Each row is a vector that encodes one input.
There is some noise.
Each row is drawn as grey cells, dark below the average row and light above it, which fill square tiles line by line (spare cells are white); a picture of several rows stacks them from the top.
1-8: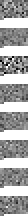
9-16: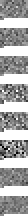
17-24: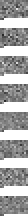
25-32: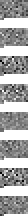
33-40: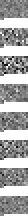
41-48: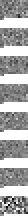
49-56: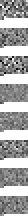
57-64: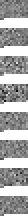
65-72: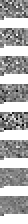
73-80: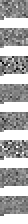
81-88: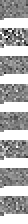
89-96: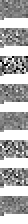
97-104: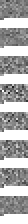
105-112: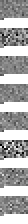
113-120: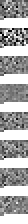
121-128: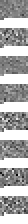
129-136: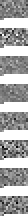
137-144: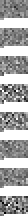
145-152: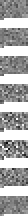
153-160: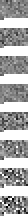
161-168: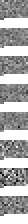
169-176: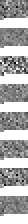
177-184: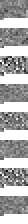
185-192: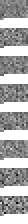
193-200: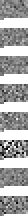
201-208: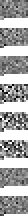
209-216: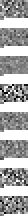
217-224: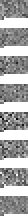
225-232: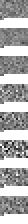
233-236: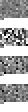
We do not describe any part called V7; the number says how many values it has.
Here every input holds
a point on a 5-point line, a node of a 9-node tree and a value of V7.
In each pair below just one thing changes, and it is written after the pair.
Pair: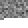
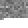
the value of V7
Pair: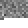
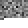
the node of the tree
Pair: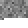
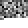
the place on the 5-point line
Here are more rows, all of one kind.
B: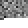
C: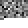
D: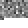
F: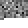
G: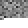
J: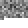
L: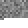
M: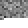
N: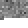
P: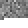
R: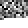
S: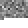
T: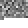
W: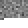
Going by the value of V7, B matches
D, N, P and R.
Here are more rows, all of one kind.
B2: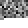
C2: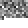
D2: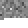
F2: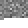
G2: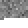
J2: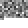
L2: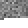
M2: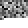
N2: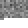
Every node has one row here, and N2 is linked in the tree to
C2 and J2.
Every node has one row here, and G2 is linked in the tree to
B2.
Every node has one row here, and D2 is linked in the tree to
F2.
